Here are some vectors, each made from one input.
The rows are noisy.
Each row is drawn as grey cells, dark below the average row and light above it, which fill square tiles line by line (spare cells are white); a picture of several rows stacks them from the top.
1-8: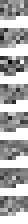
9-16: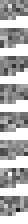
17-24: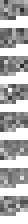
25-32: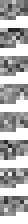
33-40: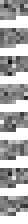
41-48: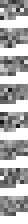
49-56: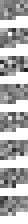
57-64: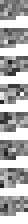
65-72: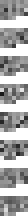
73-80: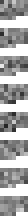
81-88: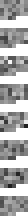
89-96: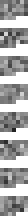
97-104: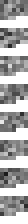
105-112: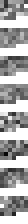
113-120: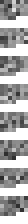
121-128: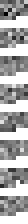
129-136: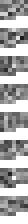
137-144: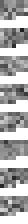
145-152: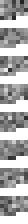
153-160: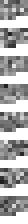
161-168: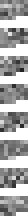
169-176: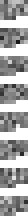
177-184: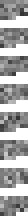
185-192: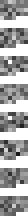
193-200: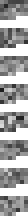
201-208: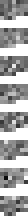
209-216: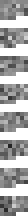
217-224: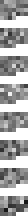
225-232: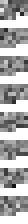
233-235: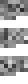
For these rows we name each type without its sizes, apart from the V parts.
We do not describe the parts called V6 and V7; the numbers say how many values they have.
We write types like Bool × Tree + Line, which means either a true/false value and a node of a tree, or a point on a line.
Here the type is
Bool × (Line + Tree) + V6 × V7.
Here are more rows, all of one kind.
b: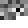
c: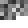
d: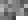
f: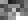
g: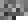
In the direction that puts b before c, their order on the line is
f, b, c, g, d.
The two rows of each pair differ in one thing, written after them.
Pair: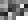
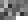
the true/false value
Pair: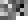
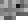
the true/false value
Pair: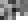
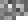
the node of the tree
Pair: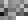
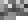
the true/false value
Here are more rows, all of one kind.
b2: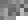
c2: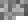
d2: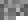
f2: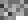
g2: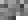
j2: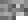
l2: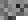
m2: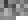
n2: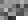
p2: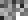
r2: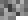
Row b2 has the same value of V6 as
c2, m2, p2 and r2.
